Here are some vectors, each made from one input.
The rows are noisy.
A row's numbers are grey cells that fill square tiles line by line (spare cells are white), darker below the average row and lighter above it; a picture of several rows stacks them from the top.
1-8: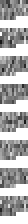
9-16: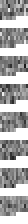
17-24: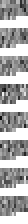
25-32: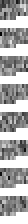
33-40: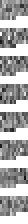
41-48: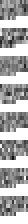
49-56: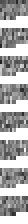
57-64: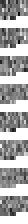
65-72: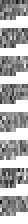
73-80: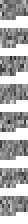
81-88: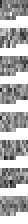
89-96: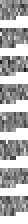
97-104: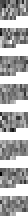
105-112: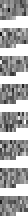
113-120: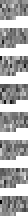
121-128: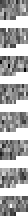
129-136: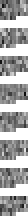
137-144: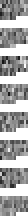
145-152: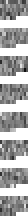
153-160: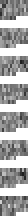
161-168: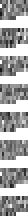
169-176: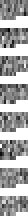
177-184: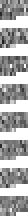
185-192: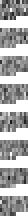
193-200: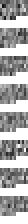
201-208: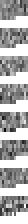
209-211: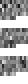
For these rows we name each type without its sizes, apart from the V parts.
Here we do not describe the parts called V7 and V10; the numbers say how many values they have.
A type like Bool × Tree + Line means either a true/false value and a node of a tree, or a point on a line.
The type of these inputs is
(Label × Label + V10) × V7.
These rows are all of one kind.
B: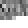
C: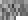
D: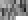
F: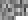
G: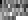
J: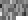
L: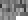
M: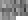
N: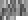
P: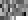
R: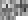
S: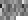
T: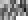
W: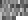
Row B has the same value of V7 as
D, L and M.
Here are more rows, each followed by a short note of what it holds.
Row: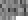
two labels and a value of V7
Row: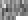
two labels and a value of V7
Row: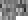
two labels and a value of V7
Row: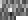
a value of V7 and a value of V10
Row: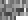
a value of V7 and a value of V10
